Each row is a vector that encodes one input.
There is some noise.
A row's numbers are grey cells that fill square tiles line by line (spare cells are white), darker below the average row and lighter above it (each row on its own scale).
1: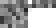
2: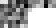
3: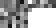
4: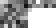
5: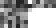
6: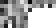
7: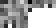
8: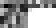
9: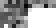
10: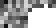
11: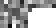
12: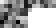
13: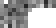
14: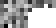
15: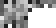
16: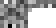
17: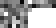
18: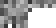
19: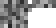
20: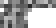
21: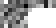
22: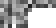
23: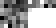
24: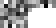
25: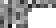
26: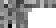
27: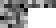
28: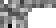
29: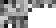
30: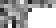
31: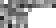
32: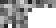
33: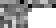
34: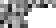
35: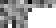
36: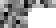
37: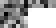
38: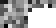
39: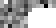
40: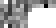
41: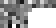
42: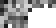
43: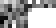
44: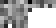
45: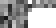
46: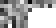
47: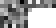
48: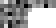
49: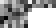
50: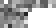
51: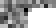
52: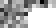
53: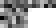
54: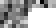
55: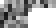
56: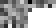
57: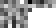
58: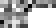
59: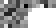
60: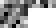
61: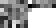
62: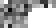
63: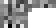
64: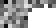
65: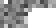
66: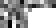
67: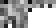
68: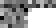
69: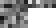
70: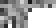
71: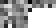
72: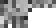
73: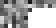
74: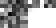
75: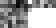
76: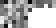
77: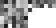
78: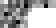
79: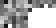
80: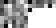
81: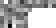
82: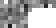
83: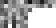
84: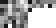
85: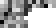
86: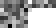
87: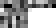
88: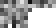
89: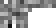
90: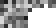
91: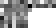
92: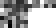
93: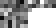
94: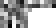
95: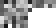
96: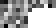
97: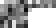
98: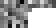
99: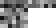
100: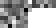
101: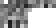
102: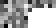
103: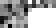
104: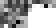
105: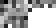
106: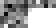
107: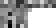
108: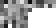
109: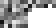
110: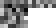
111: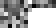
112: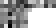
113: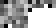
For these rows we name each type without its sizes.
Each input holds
either a point on a circle and a true/false value, or a point on a line.
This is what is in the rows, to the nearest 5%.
About 70% of them hold a point on a circle and a true/false value. The rest hold a point on a line.
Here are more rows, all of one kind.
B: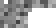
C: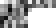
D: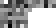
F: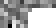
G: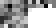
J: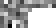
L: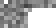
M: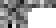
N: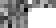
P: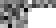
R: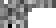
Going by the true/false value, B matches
D, L and M.
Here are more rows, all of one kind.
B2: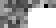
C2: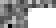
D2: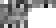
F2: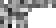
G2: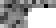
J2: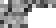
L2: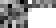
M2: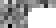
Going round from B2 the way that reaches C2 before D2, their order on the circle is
B2, G2, C2, L2, J2, F2, M2, D2.
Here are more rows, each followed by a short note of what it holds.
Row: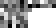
a point on a circle and a true/false value
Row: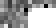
a point on a circle and a true/false value
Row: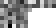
a point on a circle and a true/false value
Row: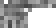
a point on a circle and a true/false value
